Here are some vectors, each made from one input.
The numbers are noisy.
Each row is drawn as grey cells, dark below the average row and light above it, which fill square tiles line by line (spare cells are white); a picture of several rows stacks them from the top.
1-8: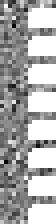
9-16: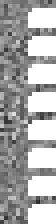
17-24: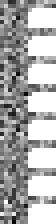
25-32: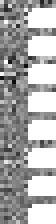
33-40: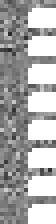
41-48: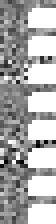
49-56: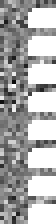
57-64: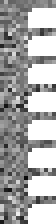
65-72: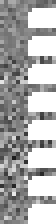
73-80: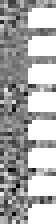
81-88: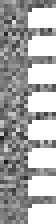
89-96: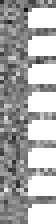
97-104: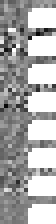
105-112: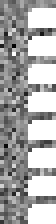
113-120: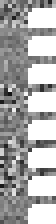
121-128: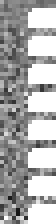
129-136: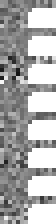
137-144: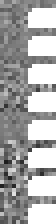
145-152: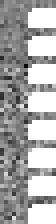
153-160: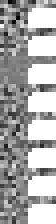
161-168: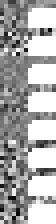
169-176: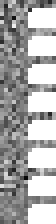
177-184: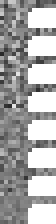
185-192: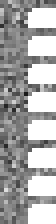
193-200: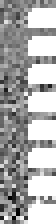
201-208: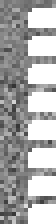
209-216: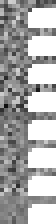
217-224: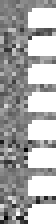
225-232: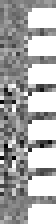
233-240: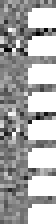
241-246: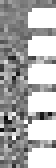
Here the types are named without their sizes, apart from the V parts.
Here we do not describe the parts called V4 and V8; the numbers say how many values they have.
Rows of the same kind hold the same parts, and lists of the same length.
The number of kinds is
3.
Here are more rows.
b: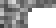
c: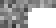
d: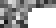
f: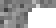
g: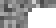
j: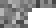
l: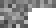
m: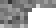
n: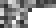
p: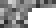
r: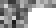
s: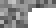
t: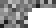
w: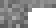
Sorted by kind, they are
b, c, f, g, j, l, n, w
d, p, r, s, t
m

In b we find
a point on each of two lines and a value of V8.
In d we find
a point on a line, a value of V4 and a value of V8.
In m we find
a label and a point on a line.
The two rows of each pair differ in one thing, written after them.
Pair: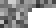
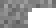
the value of V4
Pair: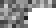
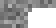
the place on the line
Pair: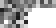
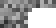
the place on the line
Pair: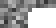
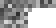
the value of V4
